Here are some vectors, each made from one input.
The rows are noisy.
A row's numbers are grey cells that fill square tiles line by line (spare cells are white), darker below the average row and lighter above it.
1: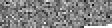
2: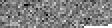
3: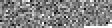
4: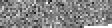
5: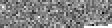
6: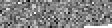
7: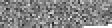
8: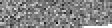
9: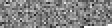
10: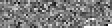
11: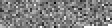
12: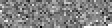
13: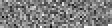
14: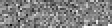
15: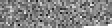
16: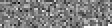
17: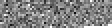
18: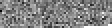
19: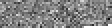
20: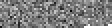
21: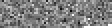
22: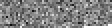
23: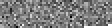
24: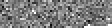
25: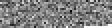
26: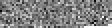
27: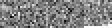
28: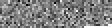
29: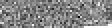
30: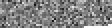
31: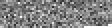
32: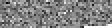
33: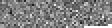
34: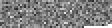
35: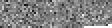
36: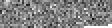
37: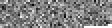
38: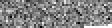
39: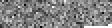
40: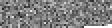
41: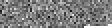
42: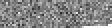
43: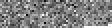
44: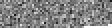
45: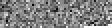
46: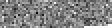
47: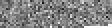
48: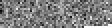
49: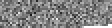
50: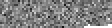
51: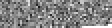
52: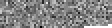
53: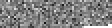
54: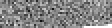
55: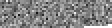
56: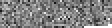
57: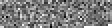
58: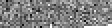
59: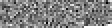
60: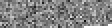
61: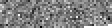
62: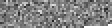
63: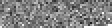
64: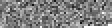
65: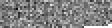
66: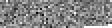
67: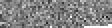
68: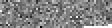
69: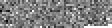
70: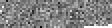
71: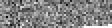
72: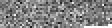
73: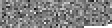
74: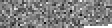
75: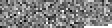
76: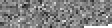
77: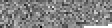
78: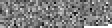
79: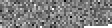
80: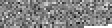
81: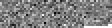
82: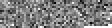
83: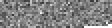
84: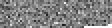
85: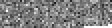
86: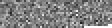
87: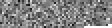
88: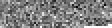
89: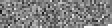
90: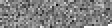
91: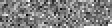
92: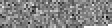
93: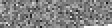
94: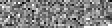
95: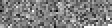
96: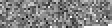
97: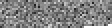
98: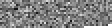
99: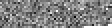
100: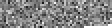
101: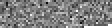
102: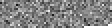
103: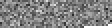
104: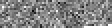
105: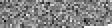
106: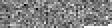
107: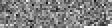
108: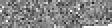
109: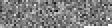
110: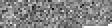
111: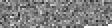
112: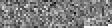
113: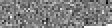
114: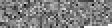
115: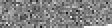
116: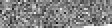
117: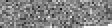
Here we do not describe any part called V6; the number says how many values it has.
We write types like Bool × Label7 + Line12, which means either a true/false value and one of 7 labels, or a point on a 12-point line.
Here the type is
Bool × Line5 × (Line5 + V6).
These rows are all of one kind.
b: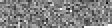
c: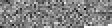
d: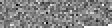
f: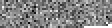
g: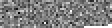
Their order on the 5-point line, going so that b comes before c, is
d, b, f, c, g.
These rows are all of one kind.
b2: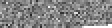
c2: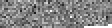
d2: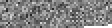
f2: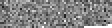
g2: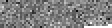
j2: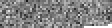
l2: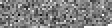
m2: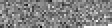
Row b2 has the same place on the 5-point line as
d2 and m2.
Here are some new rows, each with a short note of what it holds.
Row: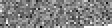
a point on a 5-point line, a true/false value and a value of V6
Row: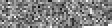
a point on a 5-point line, a true/false value and a value of V6
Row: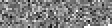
a point on each of two 5-point lines and a true/false value
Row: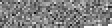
a point on a 5-point line, a true/false value and a value of V6
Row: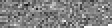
a point on a 5-point line, a true/false value and a value of V6
